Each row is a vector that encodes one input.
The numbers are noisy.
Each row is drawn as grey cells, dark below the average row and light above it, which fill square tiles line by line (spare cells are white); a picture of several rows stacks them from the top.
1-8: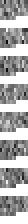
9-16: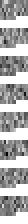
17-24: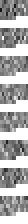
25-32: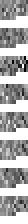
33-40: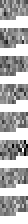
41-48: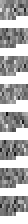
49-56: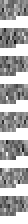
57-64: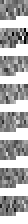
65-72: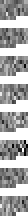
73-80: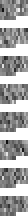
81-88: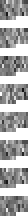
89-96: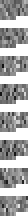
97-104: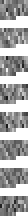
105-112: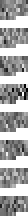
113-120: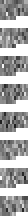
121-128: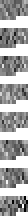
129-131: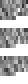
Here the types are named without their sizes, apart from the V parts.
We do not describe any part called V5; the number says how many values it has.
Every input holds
a list of items, each a point on a line and a value of V5.
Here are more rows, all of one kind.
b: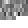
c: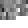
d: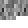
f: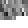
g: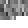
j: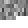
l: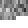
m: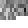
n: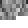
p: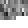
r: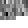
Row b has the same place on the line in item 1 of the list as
f, g, n and p.
